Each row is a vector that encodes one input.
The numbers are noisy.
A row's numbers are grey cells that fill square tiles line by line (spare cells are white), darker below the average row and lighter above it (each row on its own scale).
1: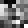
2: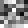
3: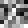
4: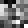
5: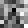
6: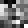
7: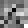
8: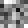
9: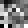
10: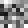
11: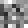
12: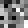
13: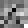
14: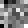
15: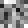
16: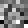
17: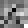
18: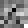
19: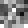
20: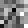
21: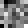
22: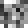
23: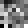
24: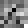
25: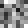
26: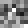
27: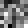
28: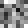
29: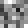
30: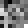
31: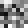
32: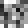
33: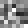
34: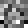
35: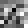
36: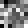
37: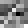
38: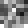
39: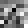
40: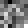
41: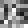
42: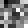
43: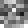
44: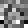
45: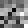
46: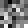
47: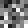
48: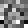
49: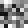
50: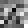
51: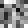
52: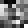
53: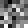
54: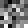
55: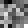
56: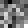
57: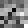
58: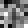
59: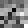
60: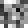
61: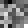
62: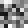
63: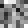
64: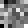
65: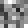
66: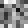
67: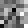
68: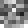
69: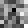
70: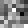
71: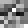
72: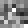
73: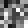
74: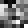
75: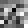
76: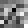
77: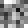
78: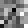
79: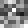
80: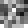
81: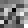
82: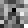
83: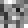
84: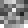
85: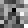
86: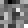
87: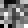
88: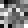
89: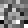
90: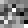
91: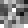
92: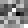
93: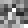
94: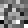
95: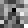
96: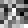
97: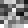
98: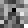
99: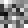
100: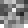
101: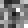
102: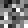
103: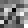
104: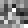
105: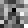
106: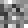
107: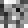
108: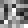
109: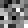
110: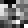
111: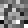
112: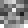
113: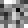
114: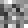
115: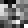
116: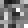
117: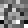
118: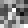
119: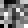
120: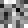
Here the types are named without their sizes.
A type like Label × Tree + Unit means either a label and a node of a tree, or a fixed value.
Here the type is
Bool × List(Line).
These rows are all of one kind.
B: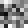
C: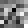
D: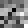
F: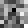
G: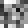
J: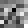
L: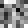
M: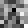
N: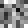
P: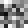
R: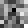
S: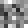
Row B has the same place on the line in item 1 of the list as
F, M, P and R.
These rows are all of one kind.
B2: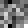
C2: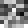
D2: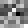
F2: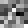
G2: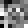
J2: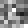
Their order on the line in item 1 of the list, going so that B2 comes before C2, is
F2, D2, J2, B2, C2, G2.
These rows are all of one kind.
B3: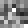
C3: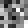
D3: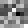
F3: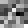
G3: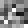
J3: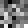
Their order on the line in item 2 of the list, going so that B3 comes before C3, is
G3, B3, J3, F3, D3, C3.
